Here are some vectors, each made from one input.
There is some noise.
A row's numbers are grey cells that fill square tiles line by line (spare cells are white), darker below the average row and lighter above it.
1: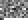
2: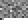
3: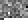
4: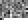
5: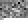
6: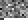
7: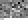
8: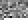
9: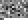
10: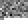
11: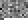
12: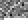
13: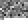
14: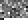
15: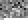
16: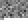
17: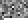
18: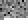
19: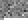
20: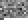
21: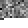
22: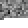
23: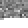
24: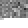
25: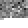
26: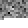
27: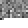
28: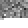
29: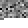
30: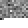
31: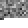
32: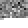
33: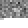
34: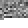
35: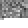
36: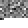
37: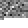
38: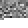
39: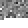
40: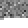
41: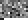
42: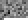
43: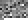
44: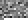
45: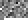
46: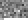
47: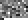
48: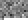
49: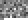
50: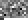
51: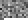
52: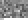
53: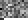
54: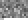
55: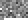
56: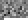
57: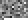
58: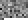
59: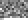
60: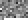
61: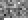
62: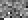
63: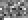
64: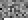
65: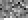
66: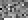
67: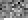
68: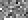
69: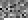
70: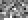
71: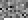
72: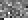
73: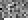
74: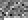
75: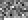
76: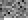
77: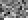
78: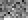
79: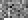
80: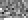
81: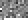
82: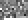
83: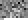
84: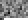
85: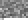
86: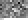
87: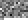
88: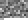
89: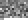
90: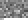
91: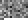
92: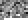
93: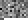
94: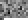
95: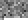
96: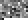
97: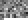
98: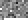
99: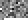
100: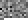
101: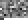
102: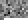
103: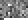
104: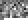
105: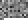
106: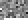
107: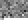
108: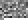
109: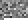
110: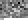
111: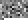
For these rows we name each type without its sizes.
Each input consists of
a point on a line, together with either a point on a circle, or a point on a line.
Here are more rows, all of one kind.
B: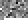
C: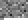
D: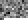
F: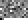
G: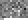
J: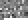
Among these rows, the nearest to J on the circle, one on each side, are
B and G.
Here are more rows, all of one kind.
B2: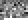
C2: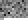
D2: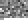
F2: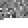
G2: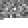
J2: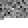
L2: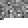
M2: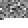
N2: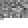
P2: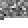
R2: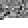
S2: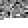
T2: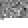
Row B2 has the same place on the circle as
F2 and G2.
